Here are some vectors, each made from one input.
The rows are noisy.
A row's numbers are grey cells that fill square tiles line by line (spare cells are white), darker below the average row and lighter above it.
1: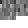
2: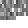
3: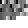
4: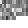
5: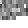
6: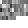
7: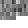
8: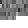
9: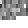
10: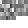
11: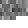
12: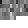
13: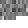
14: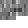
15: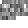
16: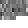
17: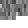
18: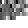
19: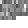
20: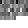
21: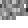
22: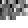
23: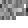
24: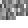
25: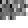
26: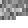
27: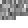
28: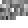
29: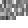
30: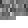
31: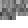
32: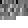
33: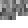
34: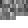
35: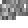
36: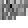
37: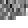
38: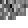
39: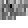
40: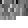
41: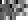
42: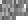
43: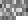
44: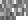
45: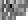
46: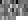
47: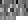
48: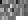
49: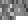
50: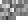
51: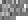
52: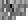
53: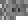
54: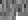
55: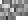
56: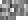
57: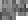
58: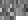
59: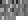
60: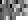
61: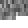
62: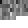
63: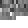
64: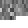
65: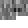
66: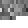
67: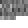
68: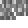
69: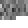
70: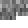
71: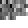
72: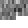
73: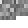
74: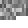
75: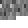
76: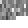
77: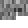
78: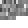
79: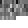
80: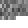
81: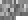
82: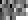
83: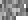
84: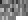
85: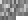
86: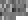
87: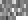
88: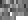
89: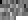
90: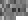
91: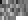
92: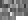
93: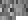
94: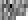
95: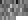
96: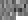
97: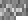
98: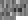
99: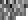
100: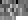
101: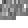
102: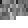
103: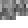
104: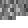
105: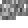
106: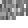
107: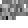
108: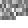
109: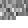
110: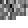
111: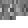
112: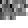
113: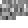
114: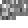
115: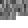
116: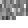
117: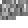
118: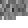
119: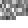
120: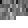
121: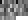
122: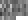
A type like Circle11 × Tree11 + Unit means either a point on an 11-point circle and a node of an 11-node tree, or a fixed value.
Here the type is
Bool × (Circle6 + Line5) + Line4.
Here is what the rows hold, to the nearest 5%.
About 15% of them hold a point on a 4-point line. The rest hold a true/false value, together with either a point on a 6-point circle, or a point on a 5-point line.
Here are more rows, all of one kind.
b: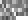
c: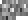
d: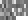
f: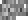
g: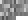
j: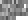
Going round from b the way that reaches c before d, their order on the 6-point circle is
b, g, j, f, c, d.
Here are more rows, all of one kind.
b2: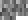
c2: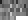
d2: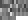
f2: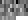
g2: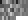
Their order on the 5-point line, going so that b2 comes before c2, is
b2, d2, c2, f2, g2.
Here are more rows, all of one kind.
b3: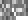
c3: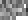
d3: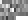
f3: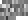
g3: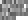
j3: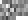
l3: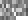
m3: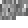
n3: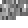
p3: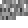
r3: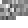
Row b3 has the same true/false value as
c3 and l3.
